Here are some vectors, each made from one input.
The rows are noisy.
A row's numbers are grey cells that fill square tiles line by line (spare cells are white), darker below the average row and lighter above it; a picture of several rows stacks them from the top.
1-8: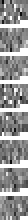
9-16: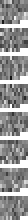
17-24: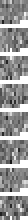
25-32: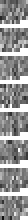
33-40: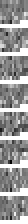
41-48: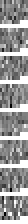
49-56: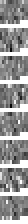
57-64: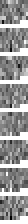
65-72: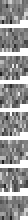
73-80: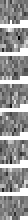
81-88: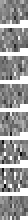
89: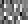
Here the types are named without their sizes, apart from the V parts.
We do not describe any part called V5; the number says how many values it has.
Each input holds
a list of items, each a true/false value and a value of V5.
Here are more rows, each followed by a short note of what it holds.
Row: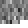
a list of one item
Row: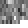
a list of one item
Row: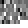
the empty list
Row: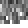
a list of two items
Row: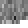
a list of two items
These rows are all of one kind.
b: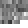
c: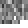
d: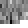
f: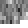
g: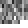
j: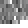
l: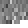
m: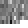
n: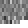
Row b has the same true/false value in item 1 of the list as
d and f.
